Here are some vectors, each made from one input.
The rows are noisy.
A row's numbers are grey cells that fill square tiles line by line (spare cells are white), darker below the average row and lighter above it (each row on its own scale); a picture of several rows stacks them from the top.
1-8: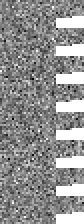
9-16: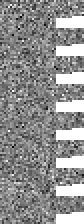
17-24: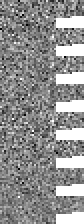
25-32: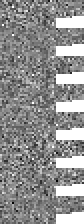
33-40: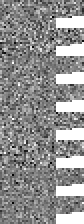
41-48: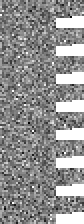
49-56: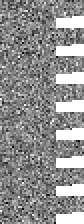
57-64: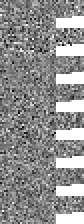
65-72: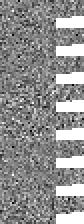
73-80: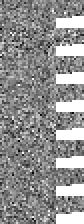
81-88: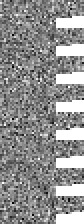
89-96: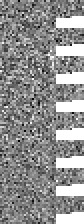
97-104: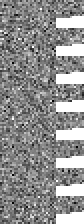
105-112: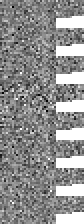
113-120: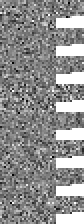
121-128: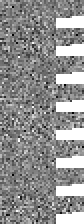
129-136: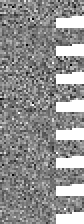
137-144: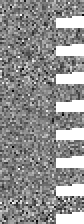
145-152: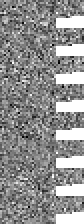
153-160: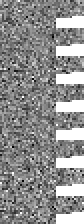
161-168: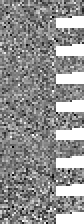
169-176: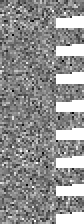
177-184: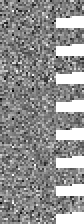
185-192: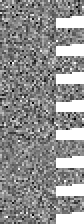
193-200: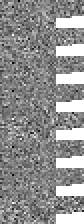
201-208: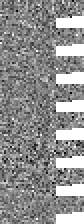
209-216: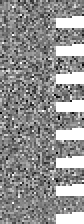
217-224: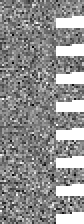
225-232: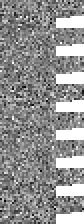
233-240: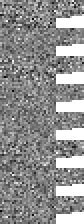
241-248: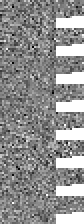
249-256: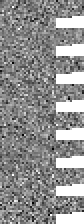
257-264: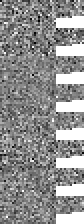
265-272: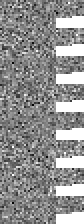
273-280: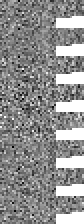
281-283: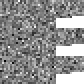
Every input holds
a list of up to two points on a 14-point line.
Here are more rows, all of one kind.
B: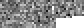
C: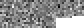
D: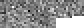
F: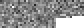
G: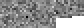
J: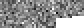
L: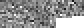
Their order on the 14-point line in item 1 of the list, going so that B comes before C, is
F, G, L, D, J, B, C.
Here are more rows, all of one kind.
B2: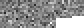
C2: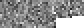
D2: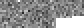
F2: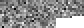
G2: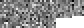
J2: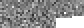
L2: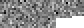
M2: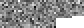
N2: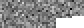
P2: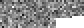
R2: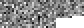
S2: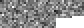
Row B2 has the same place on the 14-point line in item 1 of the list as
F2 and S2.
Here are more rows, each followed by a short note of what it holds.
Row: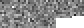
a list of two items
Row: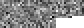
the empty list
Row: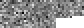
a list of two items
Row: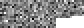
a list of one item
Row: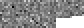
a list of one item
